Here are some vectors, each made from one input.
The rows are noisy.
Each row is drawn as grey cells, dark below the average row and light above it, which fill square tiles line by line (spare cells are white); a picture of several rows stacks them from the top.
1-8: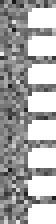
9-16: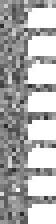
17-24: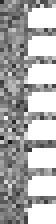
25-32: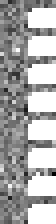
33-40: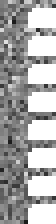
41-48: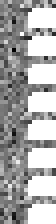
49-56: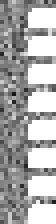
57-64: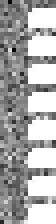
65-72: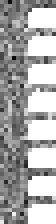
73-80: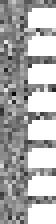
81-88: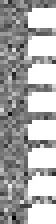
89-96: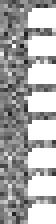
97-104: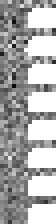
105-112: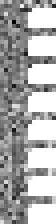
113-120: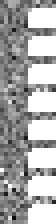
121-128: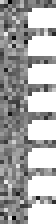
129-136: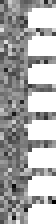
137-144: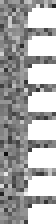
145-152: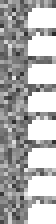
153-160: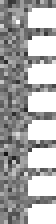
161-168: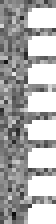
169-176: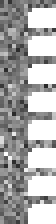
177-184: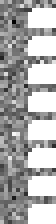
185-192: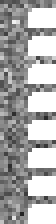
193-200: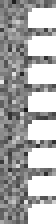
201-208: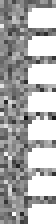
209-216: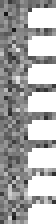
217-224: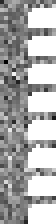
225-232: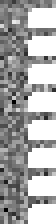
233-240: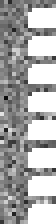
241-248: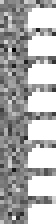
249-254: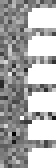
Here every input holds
either a point on a 17-point circle, or a node of an 8-node tree.
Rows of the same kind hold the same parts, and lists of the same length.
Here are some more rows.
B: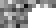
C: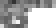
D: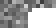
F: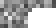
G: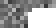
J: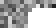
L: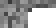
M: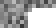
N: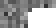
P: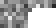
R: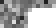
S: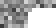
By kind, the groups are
B, F, J, P, S
C, D, G, L, M, N, R

